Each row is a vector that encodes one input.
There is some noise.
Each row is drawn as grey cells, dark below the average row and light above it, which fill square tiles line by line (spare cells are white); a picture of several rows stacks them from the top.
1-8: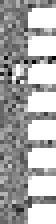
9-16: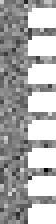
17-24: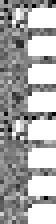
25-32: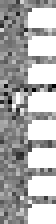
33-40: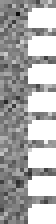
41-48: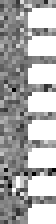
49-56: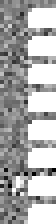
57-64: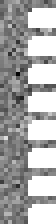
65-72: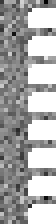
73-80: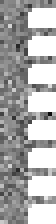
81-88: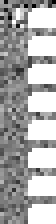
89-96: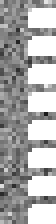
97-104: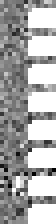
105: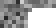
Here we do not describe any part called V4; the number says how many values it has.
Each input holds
a list of up to two items, each a true/false value and a value of V4.
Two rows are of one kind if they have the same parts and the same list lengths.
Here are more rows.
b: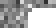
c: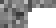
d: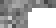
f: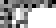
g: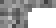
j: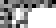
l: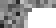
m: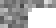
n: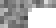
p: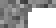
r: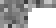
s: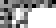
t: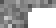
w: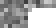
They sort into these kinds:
b, l, m, n, r, w
c, d, g, p, t
f, j, s

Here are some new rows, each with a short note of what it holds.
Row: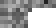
a list of two items
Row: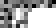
the empty list
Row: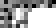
the empty list
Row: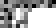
the empty list
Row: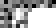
the empty list
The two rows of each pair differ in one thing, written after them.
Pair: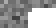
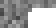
the value of V4 in item 2 of the list
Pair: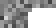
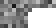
the true/false value in item 1 of the list
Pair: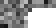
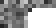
the true/false value in item 2 of the list
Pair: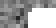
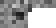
the value of V4 in item 1 of the list
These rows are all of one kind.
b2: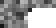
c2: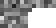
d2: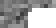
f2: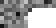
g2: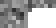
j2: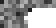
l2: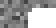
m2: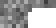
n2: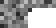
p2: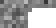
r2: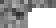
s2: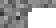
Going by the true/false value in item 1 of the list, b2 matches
c2, f2, j2 and n2.
